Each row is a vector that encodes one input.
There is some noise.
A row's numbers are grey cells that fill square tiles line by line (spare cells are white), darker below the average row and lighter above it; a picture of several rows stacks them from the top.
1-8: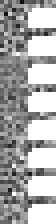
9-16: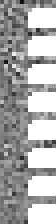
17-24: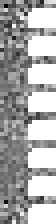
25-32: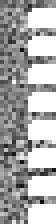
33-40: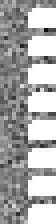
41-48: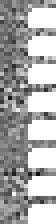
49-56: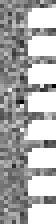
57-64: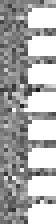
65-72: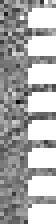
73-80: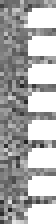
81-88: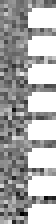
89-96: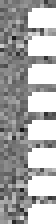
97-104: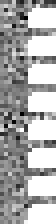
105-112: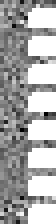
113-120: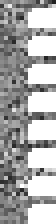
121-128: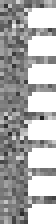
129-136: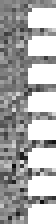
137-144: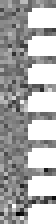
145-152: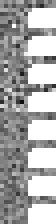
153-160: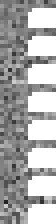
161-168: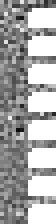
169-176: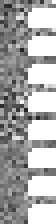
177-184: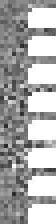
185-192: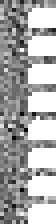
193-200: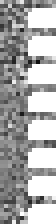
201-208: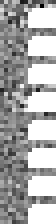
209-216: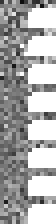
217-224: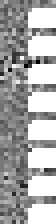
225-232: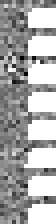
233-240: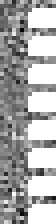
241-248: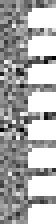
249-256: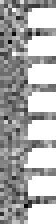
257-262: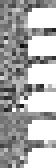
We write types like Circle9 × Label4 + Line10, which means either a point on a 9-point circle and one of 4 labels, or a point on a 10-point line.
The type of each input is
Bool × Line4 + Line9.
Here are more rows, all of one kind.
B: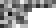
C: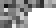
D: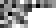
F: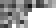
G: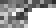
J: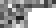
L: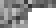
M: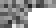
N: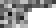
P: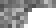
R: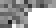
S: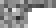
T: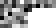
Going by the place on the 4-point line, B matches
J and N.
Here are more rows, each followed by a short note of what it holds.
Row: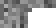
a point on a 9-point line
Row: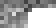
a point on a 4-point line and a true/false value
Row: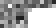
a point on a 4-point line and a true/false value
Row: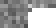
a point on a 9-point line
